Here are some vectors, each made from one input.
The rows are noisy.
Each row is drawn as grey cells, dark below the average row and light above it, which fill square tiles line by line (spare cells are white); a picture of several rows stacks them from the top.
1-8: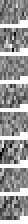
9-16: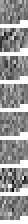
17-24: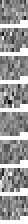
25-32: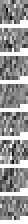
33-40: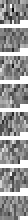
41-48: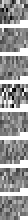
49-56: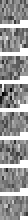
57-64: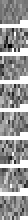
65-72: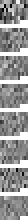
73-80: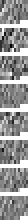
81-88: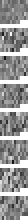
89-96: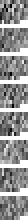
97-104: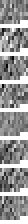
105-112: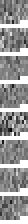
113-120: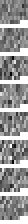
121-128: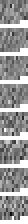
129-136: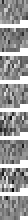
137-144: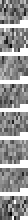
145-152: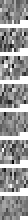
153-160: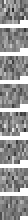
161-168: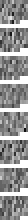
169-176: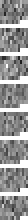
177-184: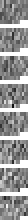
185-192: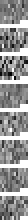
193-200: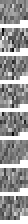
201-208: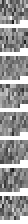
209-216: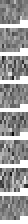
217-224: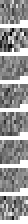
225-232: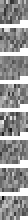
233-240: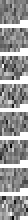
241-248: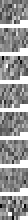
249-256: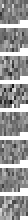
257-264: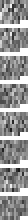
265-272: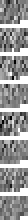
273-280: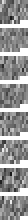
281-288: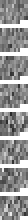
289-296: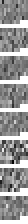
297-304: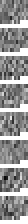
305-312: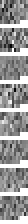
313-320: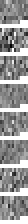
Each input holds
one of 11 labels, together with either one of 11 labels, or a point on a 14-point line.
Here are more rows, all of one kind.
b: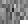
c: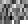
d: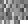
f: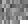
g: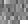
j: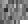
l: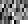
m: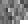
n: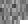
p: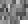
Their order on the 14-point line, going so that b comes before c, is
d, b, c, g, l, j, n, f, m, p.
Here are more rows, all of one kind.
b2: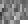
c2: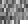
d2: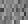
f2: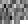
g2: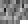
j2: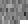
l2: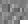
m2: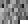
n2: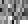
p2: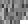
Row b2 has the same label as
g2, l2 and m2.
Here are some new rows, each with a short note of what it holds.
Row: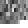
two labels (each one of 11)
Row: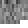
one of 11 labels and a point on a 14-point line
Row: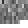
two labels (each one of 11)
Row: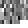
two labels (each one of 11)
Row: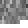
one of 11 labels and a point on a 14-point line
